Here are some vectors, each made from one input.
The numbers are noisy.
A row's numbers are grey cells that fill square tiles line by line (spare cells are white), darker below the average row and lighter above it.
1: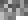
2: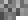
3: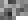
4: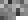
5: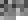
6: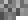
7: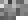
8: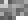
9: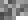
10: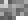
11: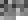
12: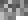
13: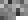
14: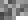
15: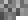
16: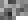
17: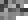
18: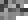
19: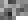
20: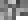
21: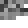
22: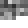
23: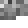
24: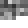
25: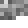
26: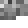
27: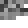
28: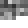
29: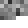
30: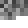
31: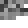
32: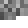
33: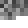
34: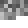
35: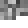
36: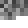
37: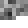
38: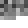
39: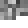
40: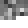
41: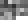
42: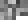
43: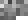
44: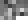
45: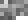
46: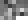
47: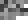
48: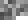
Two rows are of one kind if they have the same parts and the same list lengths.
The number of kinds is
2.
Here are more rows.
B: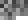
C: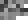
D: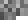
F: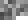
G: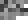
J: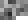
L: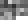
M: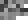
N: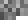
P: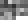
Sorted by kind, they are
B, D, F, J, L, N, P
C, G, M

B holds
a point on a 6-point circle and a true/false value.
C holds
a fixed value.
